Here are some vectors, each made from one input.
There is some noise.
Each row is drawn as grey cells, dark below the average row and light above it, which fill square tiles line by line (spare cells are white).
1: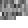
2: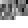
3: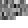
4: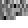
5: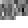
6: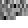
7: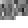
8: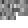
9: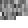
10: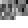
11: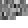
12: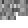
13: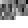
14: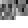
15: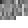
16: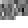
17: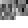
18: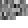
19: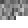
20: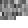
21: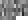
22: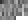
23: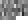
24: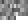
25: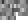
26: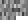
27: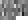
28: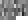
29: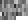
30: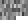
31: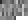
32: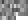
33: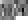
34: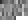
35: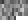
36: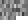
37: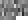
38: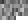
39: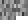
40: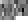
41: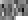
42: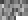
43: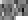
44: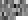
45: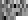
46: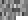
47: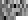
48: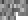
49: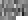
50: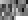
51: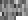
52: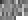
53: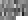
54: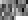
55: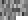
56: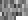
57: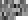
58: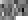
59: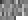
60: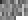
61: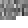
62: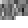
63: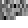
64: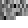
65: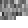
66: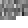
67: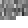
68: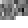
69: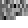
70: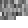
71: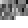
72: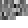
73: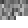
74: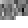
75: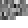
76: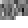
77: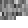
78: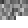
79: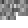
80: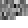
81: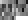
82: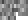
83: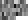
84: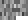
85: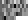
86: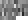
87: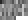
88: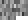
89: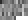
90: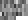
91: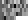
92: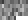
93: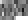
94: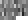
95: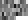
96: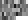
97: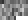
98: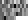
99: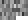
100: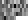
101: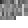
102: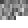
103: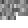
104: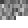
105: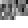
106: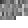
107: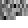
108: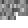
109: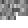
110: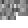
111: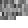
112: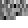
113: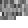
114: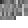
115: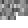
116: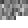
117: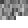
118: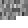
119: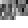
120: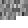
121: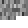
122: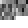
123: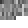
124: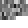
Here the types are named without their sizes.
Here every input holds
a point on a line.
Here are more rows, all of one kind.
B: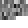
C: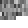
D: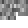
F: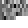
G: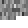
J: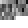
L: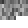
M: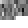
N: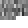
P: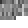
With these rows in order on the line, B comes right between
C and F.
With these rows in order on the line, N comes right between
G and M.
